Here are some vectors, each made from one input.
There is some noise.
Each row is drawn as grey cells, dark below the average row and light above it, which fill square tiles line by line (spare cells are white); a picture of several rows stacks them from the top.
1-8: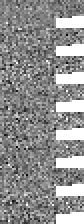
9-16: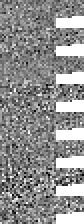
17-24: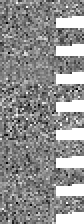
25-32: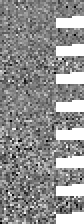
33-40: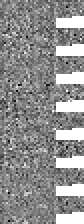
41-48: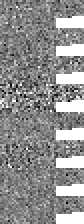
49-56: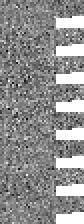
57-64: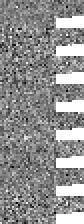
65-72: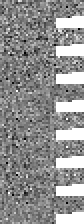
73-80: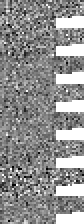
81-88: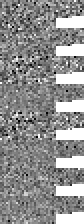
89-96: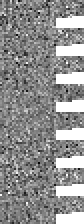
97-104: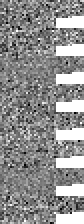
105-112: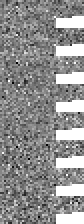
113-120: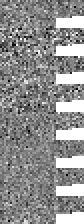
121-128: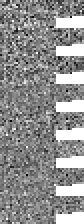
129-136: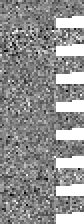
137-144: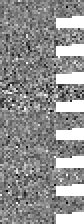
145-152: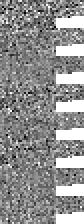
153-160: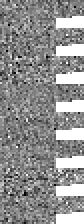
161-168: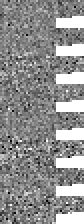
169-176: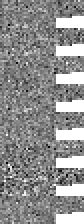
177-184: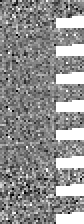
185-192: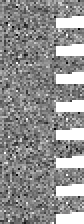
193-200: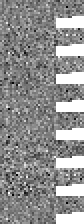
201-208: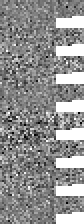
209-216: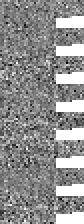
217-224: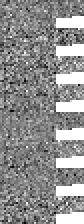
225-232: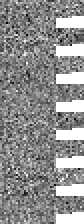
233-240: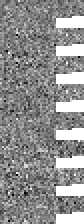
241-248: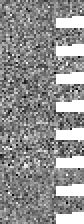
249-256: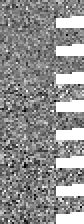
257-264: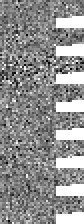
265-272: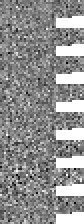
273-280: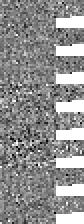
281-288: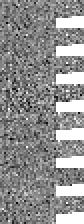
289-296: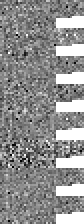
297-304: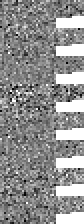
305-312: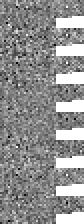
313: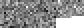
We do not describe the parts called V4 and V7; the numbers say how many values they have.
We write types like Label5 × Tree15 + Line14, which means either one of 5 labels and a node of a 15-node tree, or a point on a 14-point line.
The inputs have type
Bool × Tree8 × V7 + Label9 × V4 + Unit.
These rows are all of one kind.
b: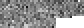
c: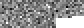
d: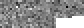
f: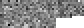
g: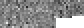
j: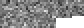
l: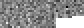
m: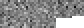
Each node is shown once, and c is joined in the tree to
l.
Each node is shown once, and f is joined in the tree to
b.
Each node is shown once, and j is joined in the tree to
d.
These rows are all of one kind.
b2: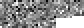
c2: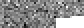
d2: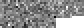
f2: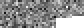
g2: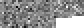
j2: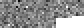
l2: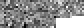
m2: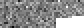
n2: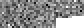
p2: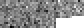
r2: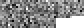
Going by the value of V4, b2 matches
d2 and r2.
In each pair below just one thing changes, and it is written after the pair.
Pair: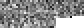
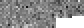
the node of the tree
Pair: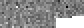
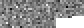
the value of V7
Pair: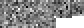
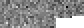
the node of the tree
